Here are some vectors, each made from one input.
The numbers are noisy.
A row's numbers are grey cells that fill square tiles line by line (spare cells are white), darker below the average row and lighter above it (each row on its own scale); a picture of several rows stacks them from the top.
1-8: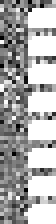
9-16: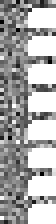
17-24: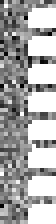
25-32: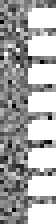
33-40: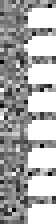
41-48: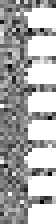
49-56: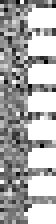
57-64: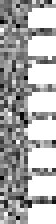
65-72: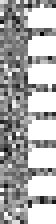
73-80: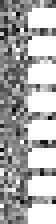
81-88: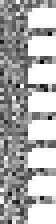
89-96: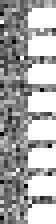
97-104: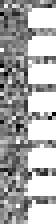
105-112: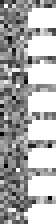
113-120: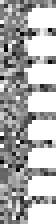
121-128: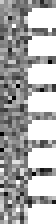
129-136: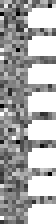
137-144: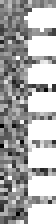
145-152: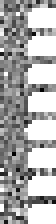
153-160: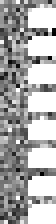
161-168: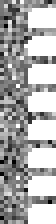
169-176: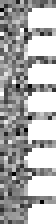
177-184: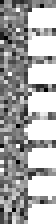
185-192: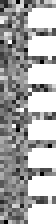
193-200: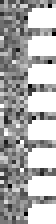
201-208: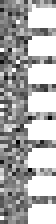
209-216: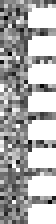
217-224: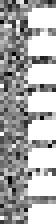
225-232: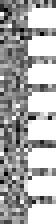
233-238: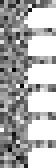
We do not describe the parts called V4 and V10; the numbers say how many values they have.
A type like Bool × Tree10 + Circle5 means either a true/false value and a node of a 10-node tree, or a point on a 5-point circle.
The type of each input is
(Bool × V4 + Line9) × V10.
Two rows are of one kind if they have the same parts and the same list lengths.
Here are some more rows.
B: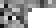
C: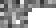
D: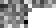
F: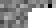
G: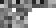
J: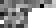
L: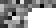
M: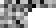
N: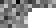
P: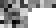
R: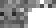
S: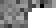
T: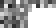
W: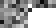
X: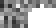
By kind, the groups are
B, C, D, G, J, L, M, N, S, W
F, P, R, T, X

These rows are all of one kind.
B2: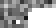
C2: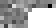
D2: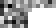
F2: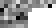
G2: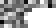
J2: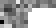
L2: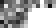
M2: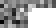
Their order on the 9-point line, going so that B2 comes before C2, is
B2, M2, J2, D2, G2, L2, F2, C2.
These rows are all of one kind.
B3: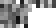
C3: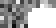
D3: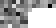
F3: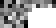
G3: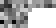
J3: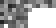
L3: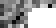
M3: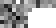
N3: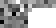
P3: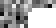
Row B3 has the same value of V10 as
C3, L3, M3 and P3.
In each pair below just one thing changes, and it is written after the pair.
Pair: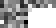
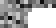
the value of V10
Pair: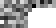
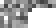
the true/false value
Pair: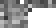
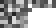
the true/false value
